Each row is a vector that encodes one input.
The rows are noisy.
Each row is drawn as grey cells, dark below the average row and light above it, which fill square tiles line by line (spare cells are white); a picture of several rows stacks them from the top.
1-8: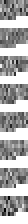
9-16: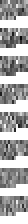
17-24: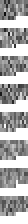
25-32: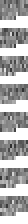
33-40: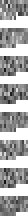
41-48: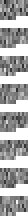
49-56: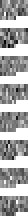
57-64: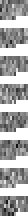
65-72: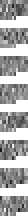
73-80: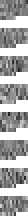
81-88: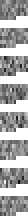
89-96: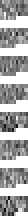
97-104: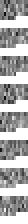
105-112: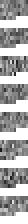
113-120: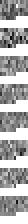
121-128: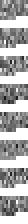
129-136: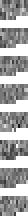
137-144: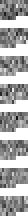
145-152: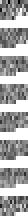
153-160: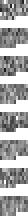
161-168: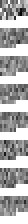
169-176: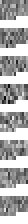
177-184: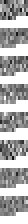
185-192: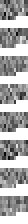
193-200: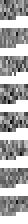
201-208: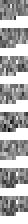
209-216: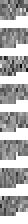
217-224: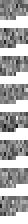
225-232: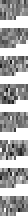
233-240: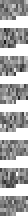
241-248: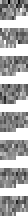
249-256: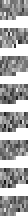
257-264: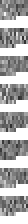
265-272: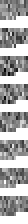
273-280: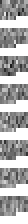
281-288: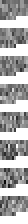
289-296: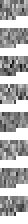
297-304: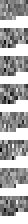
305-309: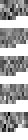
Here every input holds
three true/false values, together with a list of up to three points on a 9-point circle.
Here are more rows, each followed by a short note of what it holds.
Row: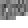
three true/false values, together with a list of two items
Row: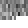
three true/false values, together with a list of three items
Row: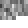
three true/false values, together with a list of one item
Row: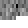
three true/false values, together with a list of three items
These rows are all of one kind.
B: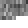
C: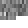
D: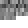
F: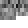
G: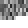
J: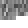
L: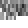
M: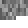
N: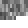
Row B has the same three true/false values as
M and N.
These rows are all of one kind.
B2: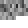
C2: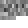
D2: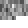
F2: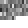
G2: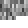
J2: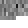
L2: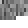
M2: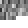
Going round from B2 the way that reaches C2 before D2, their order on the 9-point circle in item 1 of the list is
B2, C2, F2, G2, D2, M2, L2, J2.
